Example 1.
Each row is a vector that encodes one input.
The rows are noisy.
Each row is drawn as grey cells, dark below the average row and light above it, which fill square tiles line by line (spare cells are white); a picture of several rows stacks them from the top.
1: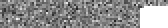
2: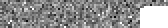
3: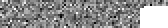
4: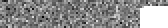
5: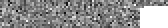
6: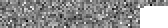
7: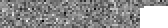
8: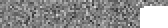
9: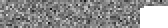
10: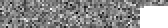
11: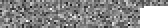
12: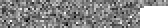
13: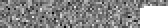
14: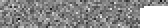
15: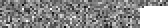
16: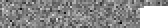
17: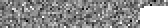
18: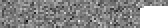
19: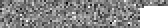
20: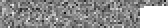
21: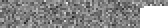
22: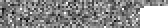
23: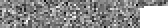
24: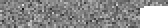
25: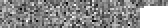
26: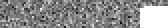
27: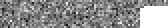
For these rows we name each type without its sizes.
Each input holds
a point on each of two lines.
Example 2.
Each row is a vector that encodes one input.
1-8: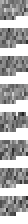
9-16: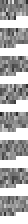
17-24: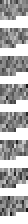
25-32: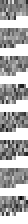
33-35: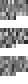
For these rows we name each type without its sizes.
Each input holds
a point on a line.
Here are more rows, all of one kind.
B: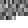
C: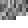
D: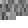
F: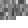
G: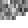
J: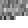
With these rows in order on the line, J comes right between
D and G.
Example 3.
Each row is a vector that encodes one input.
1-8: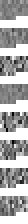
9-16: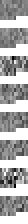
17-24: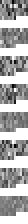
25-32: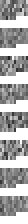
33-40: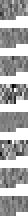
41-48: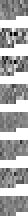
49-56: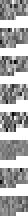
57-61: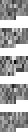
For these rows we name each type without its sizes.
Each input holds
either a fixed value, or three true/false values.
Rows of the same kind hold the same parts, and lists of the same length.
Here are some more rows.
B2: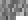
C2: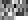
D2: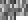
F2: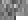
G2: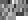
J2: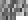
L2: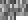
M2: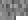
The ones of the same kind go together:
B2, F2, J2, M2
C2, D2, G2, L2

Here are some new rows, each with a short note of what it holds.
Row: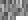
a fixed value
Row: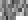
three true/false values
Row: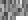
a fixed value
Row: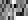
three true/false values
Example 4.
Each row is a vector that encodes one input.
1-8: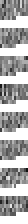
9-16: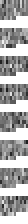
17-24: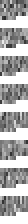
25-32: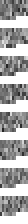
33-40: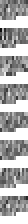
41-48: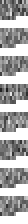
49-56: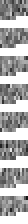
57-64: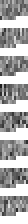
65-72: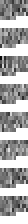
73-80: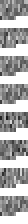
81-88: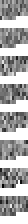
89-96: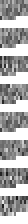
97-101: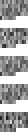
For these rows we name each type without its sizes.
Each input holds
a label.
